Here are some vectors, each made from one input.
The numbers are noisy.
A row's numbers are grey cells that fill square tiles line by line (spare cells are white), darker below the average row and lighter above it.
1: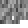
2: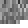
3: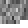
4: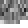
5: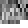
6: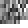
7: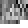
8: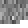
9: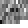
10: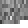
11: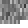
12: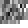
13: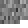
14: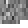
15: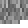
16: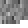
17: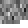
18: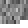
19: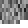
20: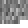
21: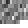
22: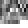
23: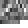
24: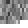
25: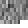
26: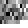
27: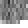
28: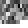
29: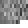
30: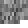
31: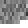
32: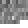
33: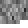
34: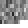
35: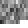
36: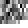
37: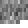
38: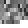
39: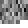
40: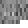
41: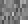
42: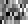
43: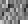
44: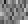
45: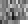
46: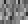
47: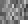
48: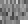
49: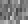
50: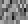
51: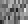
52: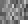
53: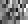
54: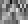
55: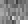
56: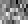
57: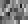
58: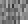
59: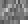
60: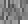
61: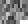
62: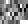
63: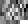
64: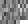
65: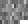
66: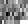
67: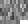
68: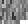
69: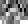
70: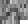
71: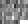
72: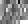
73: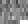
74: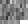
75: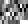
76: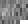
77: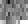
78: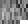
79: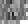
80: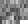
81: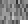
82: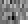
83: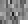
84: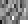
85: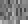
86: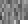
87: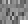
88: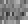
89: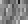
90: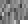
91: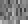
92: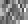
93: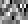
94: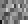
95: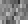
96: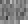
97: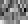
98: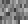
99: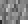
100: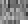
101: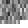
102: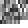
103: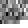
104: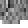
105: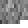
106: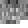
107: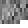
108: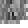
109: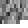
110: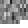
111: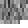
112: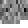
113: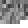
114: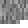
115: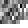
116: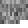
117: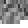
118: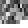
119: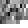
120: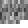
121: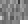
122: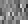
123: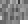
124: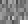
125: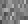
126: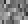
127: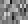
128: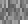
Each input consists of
a node of each of two 11-node trees.
